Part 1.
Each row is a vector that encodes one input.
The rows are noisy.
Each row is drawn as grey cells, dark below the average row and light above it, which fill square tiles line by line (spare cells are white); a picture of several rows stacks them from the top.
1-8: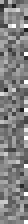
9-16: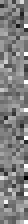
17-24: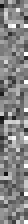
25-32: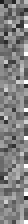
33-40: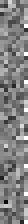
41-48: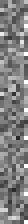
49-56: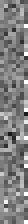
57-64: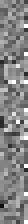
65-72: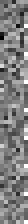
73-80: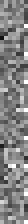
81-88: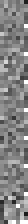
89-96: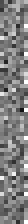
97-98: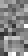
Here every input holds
either a fixed value, or a point on each of two 8-point lines, or a node of a 9-node tree.
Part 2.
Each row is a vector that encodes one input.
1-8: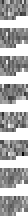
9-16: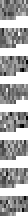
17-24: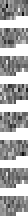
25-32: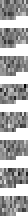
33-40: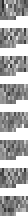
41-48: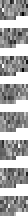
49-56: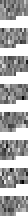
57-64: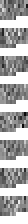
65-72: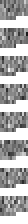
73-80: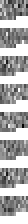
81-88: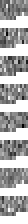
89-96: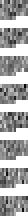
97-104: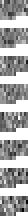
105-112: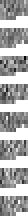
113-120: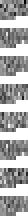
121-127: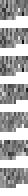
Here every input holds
a point on an 8-point line, together with either a fixed value, or three true/false values.
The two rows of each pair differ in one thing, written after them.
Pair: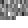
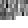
the place on the 8-point line
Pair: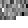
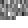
the place on the 8-point line
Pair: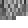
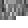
one of the three true/false values
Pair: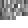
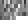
one of the three true/false values
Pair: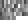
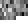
the place on the 8-point line
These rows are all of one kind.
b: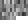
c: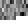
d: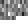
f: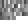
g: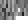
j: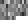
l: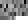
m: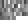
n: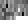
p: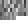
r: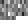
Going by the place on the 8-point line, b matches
f, m and p.
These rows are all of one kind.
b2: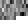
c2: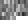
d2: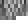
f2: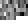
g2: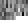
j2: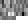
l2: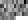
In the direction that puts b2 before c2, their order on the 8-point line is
f2, b2, j2, d2, c2, g2, l2.
